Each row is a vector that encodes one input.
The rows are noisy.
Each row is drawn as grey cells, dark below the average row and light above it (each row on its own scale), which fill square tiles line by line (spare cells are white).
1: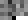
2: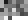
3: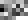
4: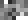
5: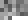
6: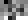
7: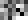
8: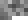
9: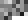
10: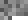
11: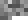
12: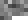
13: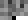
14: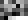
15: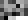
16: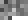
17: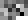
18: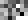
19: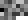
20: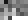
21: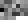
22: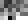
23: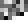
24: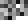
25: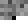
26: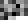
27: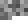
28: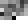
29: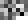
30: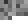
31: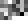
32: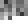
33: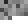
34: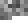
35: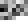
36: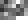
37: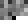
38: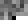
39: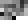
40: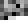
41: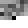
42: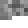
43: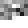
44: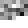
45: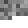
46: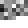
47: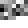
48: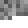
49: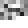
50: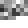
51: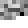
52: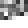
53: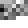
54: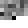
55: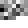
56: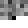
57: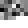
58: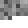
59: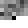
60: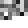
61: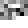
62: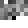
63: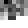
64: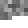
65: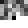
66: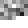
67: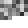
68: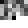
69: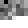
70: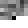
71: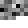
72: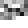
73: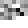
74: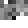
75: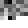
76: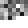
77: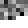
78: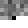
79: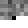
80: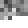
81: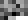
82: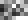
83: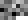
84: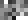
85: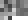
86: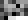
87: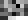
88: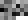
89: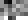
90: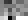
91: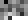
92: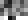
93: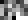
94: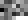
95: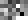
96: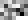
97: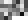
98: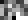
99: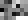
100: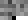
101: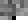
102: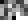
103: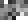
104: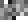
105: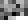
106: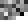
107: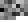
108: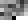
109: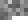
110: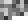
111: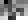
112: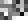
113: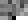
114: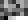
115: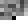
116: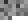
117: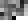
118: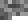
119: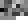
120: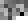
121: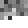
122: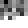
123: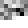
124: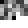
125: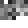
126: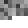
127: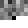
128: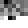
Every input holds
either a fixed value, or a node of a 13-node tree and a true/false value.
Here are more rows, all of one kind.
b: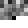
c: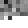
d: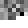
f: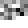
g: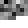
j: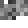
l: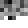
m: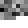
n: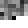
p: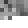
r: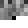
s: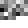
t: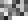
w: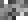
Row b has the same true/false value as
d, g, n and r.
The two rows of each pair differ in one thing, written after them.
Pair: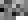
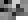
the true/false value
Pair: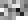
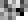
the true/false value
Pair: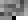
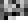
the node of the tree
